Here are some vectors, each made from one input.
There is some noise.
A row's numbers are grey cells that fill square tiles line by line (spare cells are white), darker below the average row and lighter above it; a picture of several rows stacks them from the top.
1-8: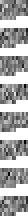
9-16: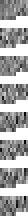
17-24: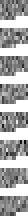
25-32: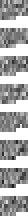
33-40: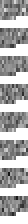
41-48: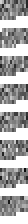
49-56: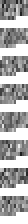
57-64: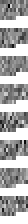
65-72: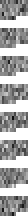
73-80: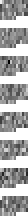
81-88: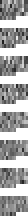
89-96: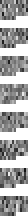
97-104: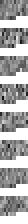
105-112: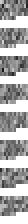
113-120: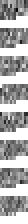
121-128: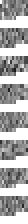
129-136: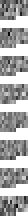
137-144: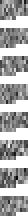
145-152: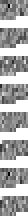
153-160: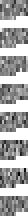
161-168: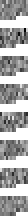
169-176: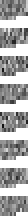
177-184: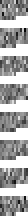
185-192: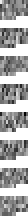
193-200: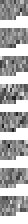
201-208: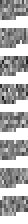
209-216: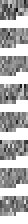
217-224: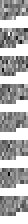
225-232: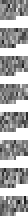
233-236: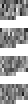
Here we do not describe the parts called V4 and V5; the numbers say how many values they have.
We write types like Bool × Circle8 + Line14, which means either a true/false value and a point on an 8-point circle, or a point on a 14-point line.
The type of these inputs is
Line6 × V4 + List2(Line7) × V5.
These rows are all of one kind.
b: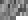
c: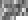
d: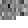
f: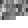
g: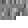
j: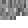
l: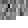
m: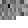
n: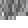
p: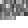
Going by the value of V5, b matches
g and j.
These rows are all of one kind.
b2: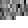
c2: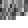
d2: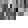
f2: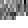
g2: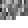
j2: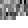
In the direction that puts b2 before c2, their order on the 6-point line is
b2, f2, j2, g2, c2, d2.
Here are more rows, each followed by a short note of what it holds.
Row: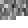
a value of V5, together with a list of two items
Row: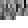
a point on a 6-point line and a value of V4
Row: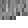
a value of V5, together with a list of one item
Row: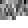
a point on a 6-point line and a value of V4
